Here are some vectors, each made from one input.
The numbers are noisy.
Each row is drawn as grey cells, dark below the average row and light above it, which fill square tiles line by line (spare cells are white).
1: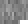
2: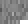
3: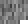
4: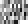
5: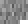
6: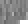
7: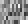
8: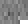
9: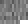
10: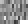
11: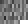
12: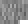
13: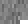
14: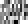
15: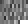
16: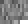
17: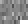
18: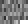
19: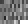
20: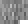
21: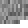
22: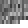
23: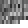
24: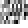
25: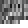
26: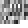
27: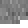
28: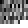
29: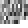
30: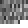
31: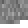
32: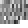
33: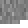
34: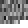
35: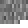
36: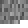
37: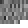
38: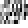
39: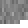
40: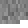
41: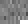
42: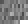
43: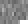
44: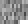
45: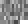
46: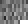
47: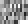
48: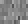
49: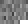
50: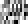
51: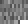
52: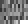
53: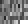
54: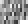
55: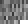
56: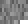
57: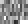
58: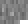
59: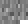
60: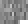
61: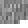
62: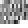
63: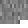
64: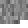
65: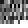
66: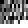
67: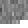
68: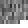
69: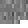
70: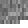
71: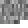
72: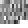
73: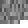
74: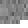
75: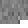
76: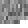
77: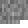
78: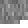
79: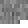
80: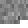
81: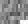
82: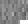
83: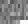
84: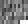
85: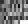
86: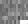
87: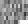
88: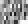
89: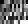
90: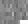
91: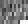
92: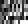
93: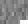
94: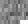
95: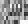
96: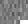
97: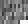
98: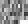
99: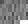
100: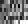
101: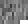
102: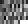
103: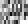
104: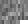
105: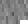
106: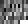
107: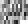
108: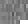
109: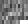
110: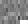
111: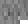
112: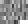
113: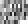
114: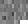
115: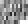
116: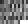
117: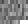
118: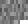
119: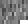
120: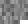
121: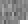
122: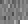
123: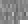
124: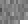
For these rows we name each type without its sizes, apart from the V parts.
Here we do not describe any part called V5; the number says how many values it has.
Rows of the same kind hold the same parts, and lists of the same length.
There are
3 kinds of row.
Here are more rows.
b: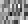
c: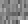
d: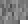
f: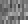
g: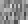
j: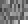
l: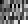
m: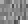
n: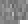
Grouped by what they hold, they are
b, j
c, g, l, n
d, f, m

